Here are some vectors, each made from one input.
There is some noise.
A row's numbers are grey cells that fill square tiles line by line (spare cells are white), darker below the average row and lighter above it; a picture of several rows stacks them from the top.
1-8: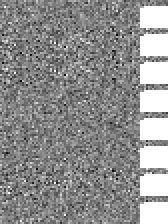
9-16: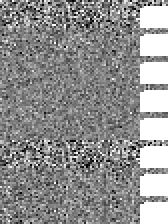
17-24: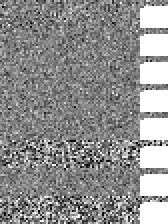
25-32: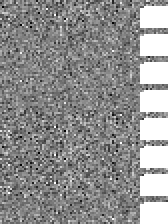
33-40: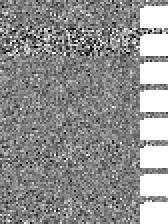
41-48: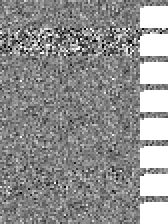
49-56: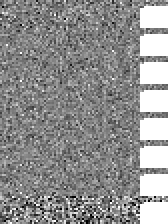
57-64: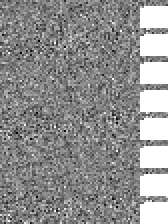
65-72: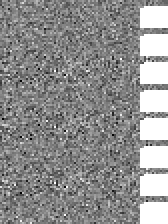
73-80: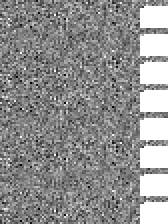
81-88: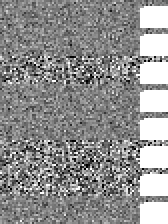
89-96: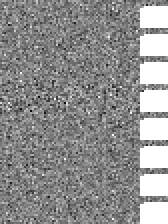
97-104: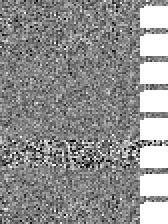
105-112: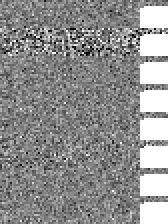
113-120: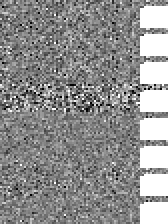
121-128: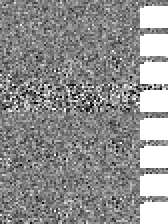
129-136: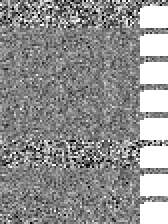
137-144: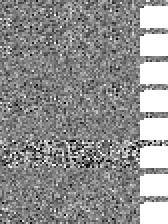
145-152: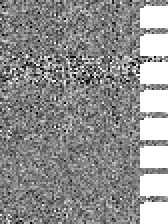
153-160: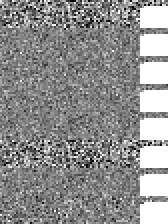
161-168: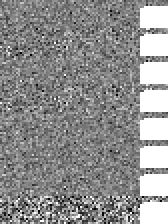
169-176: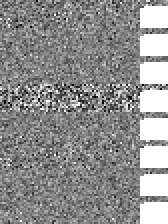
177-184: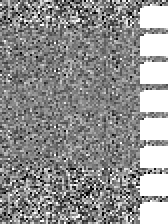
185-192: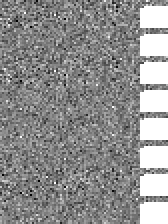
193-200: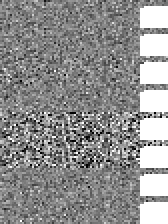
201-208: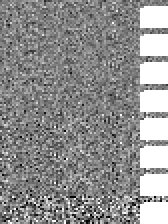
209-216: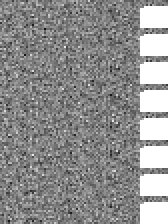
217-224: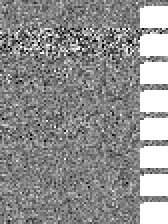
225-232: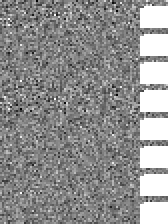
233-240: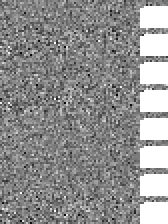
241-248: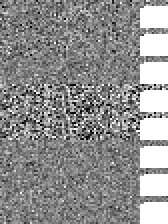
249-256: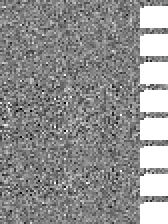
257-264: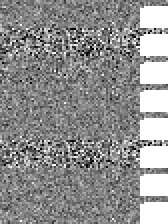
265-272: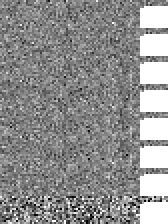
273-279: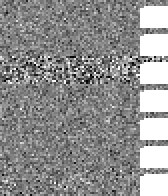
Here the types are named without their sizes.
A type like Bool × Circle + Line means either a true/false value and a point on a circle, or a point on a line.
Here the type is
Line + List(Circle + Line).
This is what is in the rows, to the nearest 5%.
About 10% of them hold a point on a line. The rest are lists of items, each either a point on a circle, or a point on a line.
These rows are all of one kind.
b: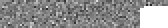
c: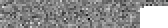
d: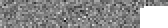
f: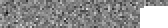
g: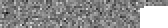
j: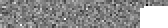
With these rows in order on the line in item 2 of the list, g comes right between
d and f.
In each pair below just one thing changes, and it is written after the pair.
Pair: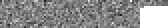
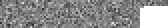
the place on the line in item 1 of the list
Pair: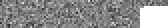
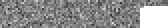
the place on the line in item 1 of the list
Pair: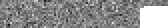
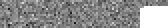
the place on the line in item 1 of the list
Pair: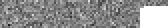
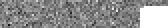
the place on the circle in item 2 of the list
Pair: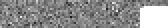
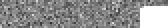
the place on the circle in item 2 of the list
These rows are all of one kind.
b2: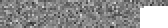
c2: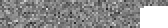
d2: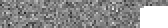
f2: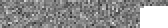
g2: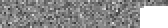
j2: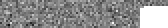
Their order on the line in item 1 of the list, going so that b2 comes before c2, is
b2, j2, c2, d2, f2, g2.
